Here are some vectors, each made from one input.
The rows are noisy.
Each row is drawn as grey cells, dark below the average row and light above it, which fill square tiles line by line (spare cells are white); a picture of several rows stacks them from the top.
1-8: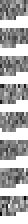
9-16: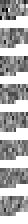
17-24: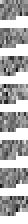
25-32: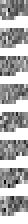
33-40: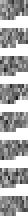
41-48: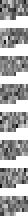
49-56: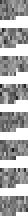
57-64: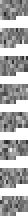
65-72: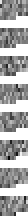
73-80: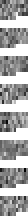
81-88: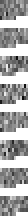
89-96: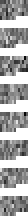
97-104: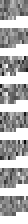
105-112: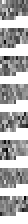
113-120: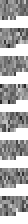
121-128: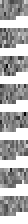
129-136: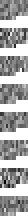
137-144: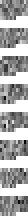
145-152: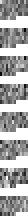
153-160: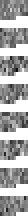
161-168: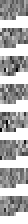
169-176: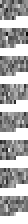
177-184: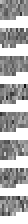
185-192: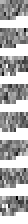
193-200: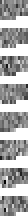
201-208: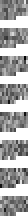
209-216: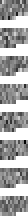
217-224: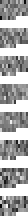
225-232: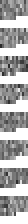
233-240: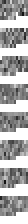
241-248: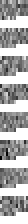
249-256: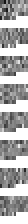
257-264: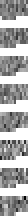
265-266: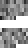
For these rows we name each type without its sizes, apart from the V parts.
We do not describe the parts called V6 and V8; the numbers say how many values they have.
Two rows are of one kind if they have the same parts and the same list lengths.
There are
2 kinds of row.
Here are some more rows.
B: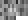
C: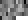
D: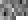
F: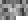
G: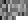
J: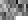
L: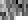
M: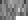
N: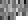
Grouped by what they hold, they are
B, C, D, F, G, M
J, L, N

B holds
a point on a line, a node of a tree, a value of V6 and a value of V8.
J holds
a point on a line, a value of V6 and a value of V8.
